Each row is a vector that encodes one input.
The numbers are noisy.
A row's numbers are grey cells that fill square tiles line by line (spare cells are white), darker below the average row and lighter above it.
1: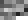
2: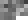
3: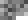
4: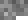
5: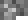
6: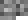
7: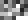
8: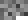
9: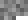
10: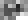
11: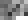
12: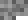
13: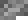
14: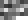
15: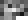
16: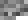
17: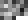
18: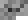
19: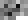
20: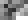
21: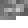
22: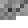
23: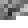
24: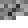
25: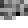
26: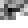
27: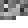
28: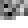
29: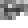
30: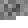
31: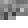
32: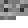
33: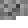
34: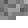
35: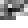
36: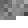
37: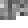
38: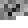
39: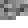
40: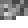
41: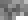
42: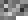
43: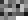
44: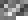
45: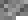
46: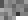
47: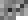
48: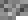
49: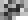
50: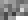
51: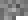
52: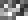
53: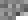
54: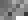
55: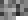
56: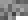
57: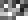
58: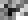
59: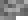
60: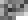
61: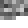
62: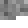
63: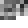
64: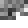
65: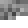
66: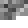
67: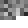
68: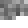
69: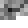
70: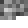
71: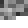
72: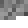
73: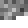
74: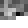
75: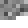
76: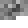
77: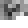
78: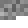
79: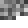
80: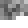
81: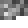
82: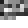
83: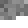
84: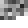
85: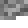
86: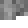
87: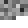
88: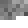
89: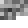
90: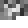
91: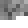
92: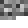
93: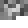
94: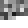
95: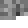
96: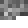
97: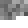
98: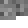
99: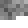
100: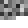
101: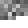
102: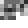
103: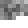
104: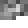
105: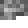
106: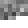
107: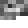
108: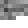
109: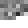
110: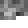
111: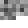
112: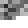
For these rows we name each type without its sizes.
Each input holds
either a label, or three true/false values.
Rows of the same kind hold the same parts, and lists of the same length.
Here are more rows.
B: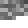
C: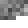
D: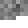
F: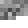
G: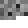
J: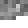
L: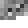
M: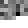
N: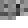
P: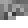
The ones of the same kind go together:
B, C, F, L, P
D, G, J, M, N

